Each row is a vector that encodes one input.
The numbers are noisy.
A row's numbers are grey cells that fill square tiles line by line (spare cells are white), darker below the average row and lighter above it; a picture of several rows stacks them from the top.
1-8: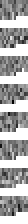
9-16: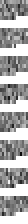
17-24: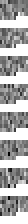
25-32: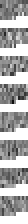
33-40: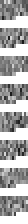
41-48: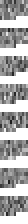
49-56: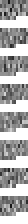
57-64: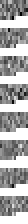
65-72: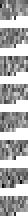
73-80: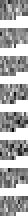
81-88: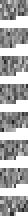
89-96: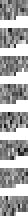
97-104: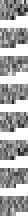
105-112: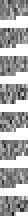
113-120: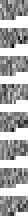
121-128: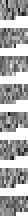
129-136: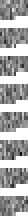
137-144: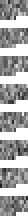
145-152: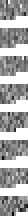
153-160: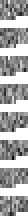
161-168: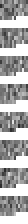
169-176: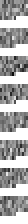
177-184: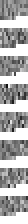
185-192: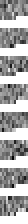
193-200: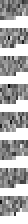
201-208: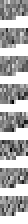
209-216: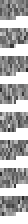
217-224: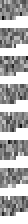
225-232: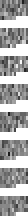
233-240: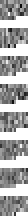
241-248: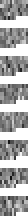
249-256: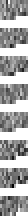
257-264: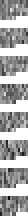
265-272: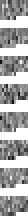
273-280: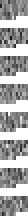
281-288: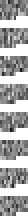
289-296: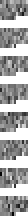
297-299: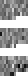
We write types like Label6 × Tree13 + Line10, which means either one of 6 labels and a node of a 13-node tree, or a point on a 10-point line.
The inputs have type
Line10 × Tree17.
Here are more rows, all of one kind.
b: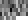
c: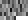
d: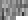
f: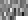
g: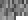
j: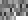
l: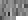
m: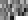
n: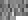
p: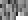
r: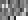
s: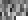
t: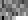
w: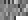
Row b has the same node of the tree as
c, j and s.
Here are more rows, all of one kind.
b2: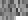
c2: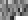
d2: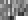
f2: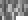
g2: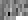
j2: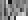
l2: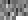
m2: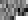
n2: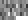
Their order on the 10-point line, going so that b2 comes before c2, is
f2, j2, l2, b2, g2, n2, d2, c2, m2.
